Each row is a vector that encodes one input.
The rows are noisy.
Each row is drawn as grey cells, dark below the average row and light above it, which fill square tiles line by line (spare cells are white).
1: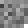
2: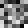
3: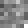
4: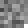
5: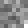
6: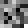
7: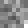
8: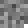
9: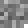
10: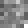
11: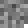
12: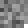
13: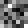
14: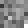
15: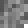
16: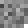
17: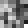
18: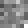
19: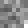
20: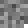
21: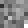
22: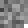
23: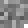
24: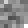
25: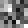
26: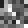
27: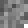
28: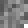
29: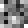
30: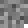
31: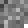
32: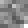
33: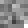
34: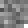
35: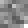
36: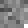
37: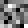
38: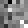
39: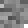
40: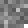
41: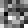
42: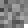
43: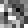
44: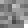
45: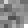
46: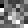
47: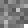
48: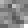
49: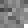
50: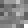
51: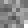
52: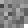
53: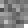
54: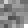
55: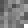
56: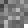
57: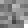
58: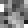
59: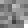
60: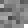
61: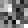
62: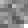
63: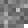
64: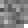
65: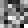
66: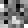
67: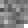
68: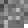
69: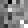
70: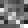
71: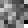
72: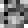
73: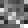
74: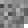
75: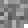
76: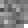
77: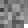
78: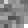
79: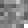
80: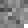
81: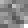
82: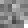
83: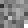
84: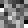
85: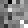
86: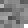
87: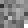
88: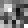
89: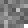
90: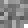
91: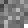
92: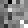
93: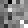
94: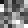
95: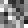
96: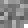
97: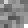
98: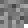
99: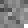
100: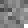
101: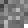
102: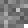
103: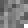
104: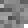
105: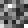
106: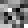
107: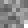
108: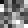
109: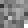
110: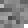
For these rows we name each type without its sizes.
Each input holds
either a fixed value, or a point on each of two lines, or four true/false values.
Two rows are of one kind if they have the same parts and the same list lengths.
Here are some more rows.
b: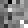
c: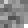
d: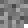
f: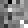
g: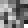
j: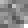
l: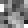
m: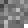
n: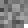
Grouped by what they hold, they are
b, f
c, d, j, m, n
g, l

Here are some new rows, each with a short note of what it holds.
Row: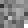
four true/false values
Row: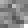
four true/false values
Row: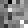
a fixed value
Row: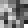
a point on each of two lines
